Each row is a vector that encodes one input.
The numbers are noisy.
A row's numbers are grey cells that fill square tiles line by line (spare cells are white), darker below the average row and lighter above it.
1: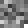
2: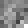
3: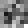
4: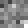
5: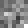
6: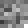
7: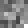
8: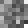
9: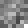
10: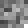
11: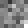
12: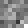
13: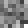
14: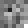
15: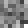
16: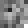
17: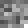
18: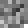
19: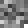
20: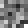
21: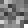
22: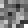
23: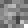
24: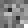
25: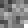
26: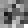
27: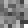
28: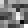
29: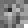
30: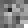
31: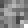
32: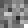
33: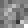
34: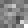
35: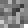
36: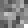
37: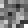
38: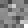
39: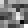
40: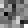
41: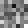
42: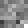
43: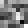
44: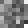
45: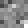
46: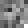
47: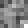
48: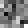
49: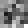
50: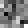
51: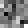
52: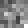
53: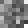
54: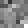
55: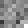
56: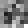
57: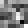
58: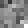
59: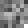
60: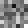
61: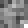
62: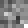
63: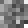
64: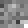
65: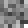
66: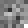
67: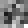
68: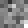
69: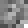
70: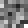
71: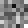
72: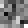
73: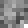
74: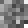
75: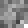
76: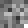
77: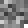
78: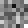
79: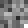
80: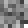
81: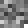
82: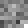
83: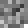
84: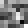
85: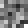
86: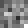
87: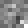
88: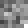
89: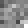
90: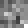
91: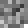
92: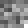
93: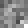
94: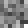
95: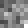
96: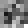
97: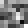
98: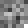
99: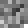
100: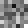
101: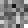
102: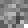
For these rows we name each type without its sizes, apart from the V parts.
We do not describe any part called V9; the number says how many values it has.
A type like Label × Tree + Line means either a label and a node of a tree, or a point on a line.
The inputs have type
Bool × Line × Line + V9.
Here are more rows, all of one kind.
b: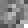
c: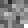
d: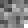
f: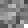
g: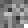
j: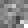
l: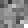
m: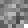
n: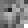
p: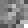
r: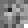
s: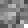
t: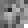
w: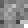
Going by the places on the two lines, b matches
n, p and t.
